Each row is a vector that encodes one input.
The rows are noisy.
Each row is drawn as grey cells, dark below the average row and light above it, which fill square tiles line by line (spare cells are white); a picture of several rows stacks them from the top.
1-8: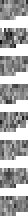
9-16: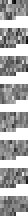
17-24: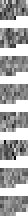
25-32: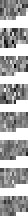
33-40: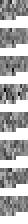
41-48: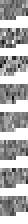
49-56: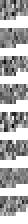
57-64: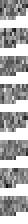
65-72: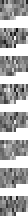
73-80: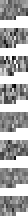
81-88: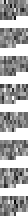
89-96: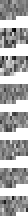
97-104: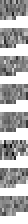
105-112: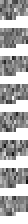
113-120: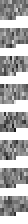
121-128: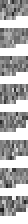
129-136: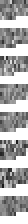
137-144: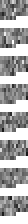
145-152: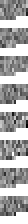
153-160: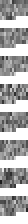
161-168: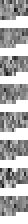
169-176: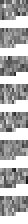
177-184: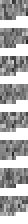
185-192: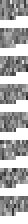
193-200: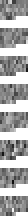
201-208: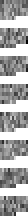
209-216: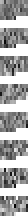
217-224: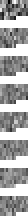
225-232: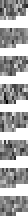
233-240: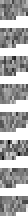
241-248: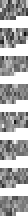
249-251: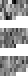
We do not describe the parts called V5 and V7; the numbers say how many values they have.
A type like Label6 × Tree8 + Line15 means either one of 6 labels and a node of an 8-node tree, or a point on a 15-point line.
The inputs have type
Bool × (Line10 + V5 × V7).
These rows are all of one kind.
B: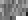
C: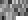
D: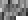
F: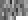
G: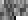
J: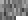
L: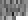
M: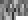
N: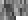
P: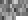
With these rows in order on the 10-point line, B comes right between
J and P.
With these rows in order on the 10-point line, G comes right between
D and N.
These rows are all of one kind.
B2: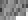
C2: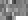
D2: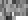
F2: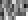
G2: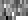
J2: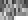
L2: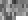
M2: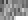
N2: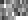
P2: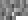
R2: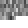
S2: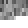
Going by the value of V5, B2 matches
C2, F2, P2 and R2.
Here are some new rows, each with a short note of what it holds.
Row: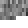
a point on a 10-point line and a true/false value
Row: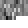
a true/false value, a value of V5 and a value of V7
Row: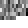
a point on a 10-point line and a true/false value
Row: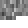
a true/false value, a value of V5 and a value of V7
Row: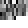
a point on a 10-point line and a true/false value
